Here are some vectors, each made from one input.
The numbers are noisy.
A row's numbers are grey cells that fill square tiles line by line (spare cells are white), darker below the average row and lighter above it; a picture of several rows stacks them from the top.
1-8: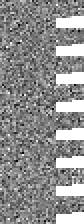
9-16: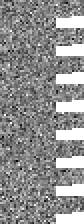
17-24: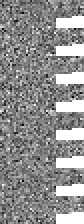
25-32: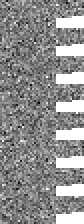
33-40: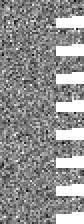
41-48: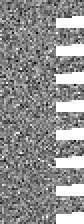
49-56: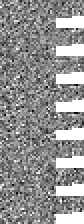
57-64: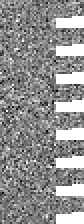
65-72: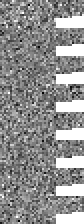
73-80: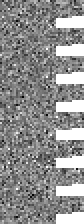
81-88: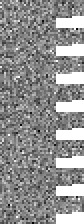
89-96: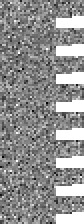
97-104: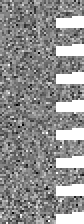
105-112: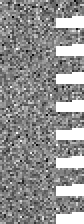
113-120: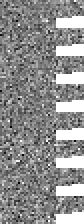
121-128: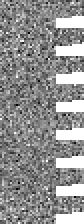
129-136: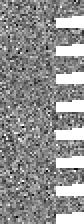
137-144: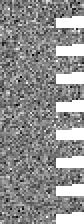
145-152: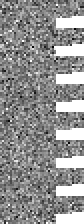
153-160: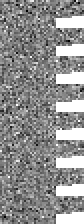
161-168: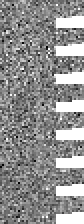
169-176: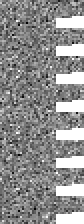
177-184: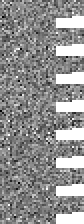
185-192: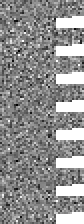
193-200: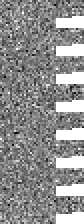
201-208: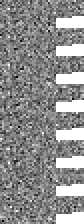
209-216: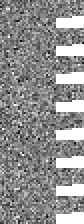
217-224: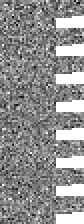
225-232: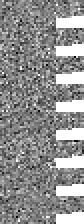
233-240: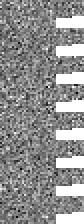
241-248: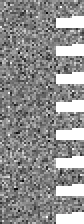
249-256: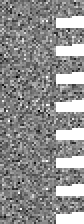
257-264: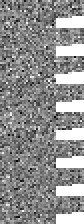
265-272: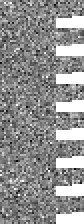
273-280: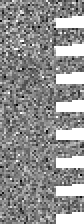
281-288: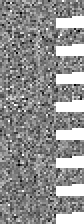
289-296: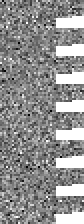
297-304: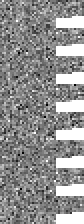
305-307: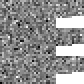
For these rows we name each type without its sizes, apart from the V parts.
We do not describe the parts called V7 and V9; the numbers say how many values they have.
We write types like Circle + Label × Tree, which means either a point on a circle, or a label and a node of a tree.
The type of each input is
(Label × (Line + V9) + V7) × Line.
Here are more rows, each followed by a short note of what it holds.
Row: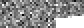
a point on a line and a value of V7
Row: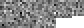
a label, a point on a line and a value of V9
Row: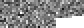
a point on a line and a value of V7
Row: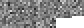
a label, a point on a line and a value of V9
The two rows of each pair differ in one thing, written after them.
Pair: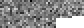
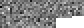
the value of V9
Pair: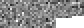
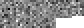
the value of V9
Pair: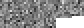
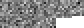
the value of V9
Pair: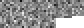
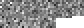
the value of V9
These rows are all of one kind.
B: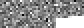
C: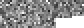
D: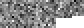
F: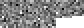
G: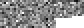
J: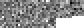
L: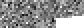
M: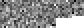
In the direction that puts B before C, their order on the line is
B, G, C, D, L, F, J, M.
